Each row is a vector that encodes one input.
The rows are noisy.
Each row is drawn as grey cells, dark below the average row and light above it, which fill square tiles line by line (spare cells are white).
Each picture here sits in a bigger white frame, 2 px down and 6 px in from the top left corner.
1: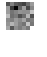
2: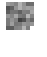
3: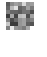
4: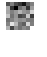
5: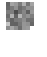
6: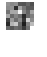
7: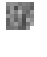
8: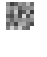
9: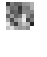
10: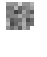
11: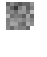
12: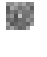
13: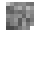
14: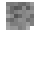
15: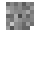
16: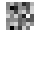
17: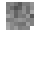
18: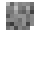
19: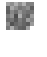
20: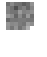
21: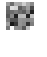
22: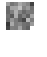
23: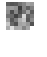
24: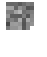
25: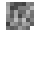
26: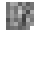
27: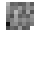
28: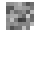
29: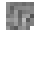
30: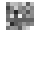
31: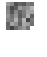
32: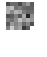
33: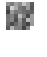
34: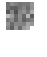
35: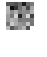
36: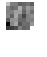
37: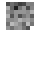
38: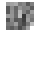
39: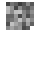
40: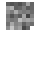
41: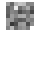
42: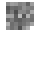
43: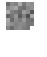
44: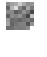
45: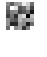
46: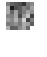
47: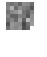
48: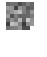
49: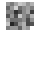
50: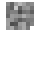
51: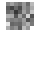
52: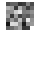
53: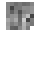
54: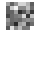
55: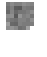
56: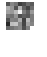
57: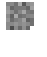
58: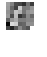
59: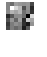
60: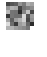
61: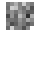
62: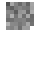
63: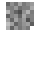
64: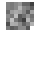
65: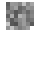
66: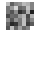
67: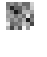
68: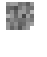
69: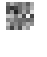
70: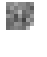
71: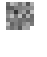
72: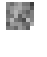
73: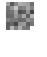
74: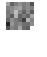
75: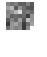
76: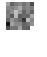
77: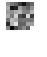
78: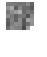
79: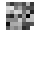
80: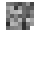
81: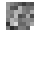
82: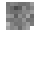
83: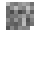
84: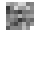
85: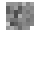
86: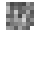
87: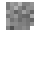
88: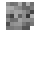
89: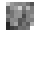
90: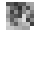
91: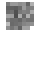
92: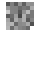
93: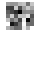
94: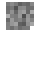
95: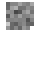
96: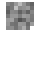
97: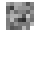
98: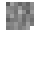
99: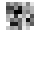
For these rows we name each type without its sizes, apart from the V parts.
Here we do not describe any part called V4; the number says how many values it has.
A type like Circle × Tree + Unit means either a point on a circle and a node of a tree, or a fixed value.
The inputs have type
Bool × Bool × Bool + Circle + Line × List(V4).
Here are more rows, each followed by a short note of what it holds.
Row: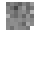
a point on a line, together with a list of two items
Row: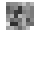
a point on a line, together with a list of one item
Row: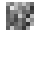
a point on a line, together with a list of one item
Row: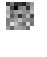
a point on a line, together with a list of two items
